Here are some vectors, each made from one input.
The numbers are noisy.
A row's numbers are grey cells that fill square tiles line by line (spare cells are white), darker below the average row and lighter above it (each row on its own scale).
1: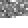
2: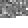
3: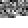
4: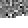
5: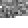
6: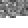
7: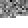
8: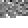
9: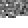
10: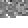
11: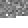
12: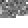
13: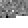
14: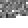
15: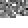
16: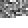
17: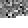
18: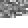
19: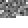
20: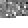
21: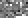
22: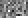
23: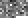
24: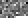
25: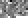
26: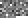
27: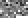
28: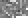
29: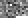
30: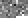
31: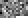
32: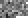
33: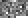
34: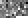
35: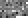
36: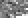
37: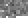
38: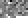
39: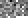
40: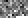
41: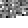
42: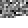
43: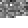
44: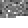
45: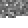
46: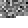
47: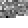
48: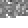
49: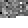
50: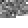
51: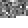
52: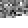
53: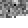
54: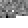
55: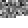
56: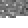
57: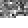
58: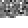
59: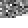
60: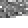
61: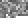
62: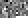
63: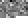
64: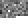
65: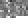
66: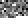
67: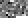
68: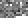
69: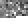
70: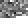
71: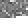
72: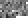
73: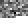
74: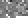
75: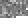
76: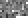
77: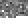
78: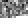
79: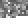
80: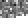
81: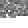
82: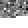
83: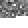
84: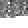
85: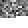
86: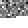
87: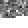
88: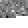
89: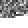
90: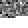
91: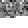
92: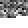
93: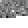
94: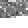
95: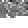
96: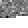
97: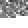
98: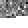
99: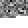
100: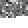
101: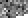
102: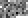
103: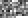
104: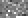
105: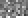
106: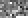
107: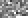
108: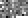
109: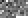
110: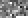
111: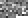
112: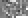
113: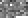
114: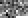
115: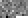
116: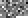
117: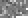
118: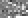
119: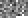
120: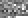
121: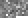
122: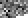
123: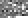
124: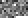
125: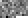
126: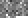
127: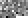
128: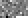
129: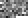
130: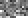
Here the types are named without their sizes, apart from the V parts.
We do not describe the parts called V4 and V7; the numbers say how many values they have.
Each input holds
either a point on a line and a value of V7, or a true/false value and a value of V4.
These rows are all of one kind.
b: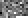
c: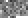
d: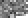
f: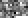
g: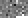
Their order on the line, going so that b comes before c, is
b, f, d, c, g.
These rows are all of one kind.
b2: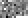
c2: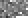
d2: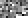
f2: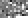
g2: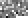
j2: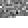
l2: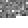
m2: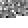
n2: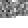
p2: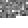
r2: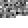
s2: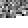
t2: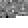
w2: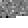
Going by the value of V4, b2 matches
g2, j2, m2 and r2.
